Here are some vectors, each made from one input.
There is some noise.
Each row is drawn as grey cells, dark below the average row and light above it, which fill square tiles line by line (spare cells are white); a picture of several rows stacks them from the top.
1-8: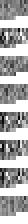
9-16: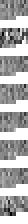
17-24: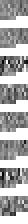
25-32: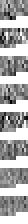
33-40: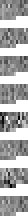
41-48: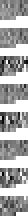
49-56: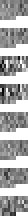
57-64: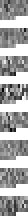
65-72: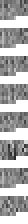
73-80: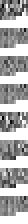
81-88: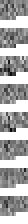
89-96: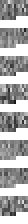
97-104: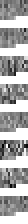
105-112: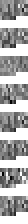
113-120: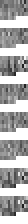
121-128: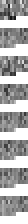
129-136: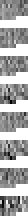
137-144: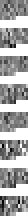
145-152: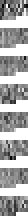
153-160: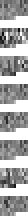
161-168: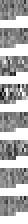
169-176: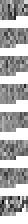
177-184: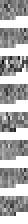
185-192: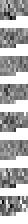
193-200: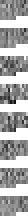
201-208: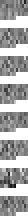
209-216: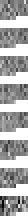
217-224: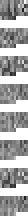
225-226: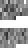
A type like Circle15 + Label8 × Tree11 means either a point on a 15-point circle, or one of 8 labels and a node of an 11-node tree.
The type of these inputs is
Bool × (Line7 + List2(Circle9)) + Circle6.
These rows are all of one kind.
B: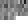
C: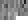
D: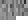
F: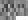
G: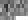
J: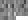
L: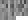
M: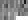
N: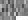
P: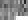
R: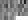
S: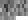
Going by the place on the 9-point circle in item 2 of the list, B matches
G, L and R.
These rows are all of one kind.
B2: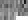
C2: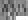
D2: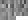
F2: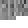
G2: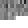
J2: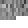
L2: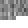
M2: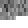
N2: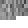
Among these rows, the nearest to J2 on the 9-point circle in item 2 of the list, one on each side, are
B2 and D2.
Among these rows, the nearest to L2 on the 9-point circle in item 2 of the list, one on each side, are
C2 and N2.
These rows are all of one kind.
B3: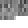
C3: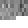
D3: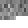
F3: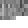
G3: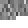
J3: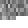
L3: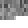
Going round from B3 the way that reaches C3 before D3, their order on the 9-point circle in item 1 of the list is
B3, L3, F3, J3, C3, G3, D3.
